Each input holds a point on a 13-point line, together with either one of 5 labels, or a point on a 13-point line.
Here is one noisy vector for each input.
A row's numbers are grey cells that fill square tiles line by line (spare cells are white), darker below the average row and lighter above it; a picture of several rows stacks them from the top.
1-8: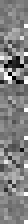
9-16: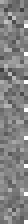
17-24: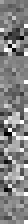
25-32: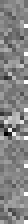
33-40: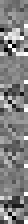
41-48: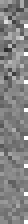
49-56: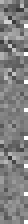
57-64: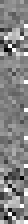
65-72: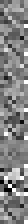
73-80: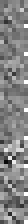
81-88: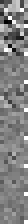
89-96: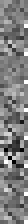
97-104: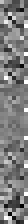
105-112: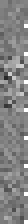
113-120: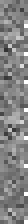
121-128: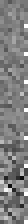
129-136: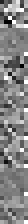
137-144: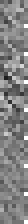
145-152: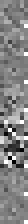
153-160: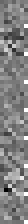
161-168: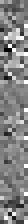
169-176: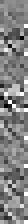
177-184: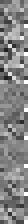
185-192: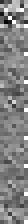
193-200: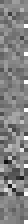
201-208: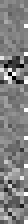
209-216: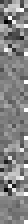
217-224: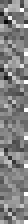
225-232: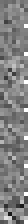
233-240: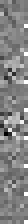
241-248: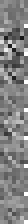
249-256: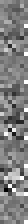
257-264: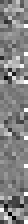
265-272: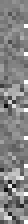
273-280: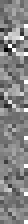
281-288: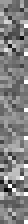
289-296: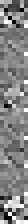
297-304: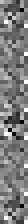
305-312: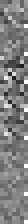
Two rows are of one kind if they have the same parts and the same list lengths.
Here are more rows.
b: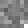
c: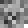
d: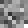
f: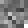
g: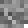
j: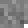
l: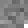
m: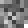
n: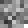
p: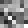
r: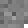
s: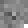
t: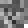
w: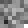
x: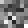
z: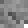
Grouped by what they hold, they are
b, c, f, l, n, s, w
d, g, j, m, p, r, t, x, z

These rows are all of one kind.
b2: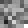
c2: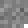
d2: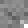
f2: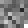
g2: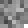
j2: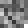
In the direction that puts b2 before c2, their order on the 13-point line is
j2, g2, f2, b2, c2, d2.
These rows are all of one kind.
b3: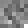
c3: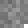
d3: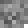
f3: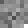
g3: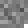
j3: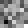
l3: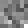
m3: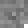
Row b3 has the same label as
j3 and l3.
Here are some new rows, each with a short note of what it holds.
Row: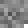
a point on each of two 13-point lines
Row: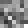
a point on each of two 13-point lines
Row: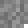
one of 5 labels and a point on a 13-point line
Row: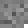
a point on each of two 13-point lines
